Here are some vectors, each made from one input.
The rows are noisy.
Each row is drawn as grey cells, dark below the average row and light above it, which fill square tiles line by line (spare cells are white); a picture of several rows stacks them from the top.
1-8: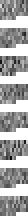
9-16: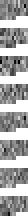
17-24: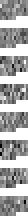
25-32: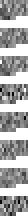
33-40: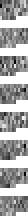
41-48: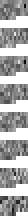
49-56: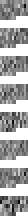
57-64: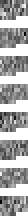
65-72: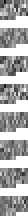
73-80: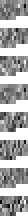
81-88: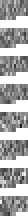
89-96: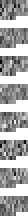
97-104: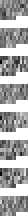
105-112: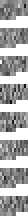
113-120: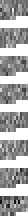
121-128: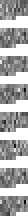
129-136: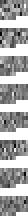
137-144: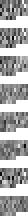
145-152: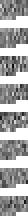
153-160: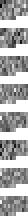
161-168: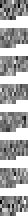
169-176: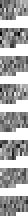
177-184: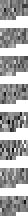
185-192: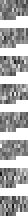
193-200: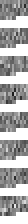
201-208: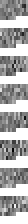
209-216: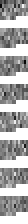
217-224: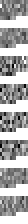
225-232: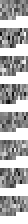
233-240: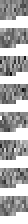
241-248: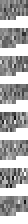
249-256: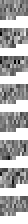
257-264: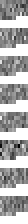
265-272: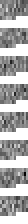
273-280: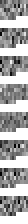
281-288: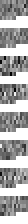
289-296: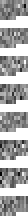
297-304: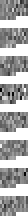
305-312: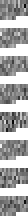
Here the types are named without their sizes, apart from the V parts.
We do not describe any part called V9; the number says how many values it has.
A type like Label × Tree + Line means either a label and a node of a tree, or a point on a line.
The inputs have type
Line × (Tree + V9).
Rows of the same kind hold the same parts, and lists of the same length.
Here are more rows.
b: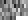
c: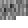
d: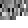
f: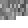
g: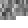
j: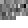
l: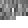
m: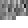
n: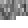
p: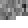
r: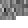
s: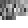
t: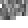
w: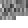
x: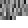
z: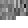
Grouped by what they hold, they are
b, d, s, x
c, f, g, j, l, m, n, p, r, t, w, z

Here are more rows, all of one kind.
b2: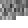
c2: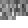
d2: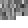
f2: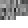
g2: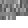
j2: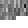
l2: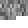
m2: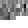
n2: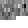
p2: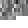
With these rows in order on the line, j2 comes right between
b2 and g2.
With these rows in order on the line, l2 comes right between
d2 and n2.
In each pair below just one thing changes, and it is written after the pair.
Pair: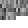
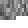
the place on the line
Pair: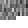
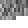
the node of the tree
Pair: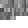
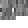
the place on the line
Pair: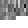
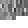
the node of the tree
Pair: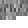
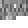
the node of the tree
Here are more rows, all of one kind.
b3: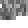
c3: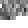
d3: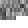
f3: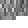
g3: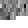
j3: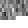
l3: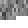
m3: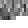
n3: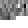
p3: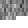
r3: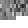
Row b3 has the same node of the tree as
f3, j3 and p3.
